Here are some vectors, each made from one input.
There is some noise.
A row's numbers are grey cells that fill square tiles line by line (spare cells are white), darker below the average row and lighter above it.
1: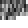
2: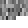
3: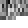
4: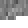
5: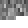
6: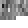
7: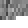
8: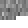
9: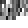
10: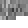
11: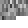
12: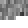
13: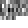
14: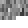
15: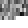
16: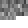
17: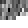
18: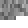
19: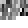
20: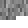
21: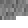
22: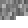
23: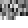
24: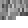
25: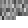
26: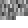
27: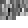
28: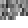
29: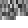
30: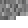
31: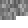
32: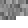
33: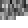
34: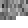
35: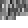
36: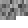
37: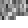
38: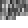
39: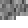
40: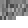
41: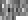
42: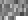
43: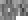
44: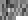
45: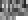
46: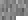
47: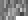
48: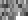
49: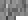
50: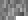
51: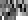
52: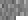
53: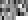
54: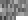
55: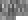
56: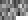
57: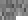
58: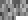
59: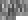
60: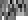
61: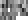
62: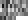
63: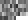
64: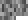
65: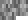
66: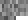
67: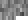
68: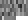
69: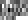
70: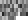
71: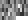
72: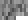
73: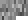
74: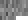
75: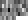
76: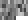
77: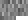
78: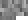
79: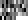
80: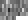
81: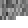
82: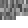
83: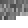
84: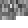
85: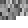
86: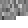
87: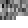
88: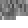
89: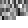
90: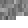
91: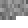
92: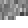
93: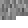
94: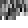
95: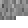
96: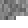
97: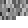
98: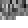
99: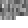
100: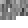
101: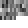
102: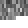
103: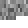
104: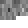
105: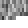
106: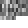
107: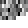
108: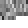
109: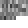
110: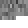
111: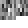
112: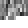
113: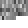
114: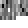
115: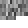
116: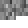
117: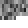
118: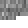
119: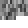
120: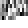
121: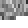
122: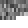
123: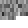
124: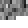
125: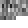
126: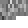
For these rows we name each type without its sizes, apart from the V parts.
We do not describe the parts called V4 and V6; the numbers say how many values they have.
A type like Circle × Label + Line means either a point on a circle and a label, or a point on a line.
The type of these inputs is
Bool × Bool × Bool × Label × V4 × V6.
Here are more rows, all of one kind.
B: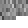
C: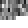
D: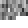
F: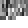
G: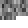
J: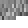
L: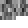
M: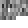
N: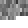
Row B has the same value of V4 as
J and N.
